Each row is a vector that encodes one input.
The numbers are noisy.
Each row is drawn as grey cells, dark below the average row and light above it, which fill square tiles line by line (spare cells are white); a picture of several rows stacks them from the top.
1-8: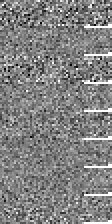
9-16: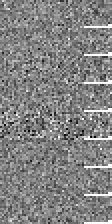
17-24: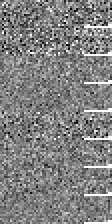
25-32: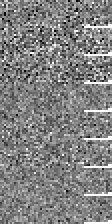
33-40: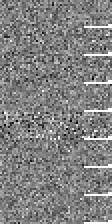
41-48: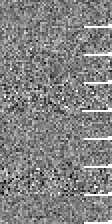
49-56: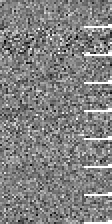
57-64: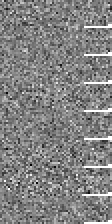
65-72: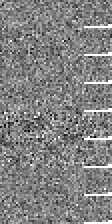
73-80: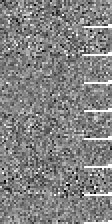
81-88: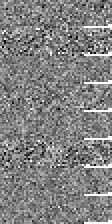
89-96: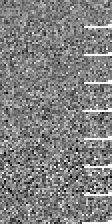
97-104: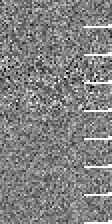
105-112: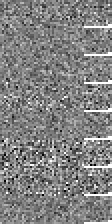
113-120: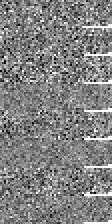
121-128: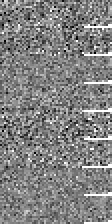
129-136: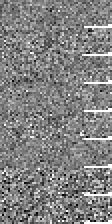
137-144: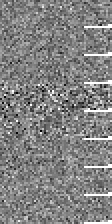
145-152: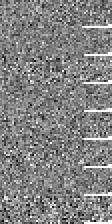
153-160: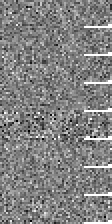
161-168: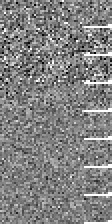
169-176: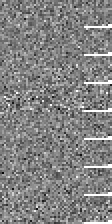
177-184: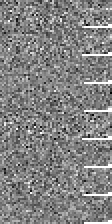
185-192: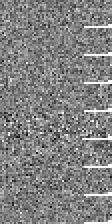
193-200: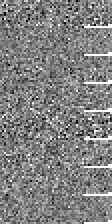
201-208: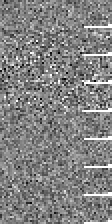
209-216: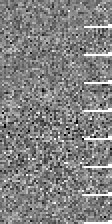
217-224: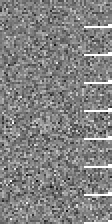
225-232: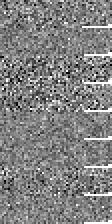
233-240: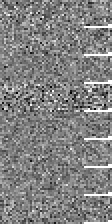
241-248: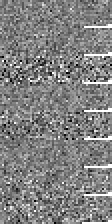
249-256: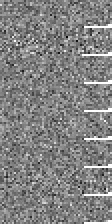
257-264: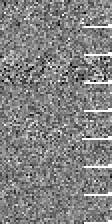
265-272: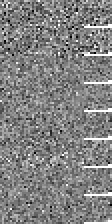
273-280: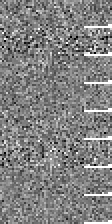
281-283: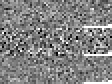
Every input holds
five true/false values.
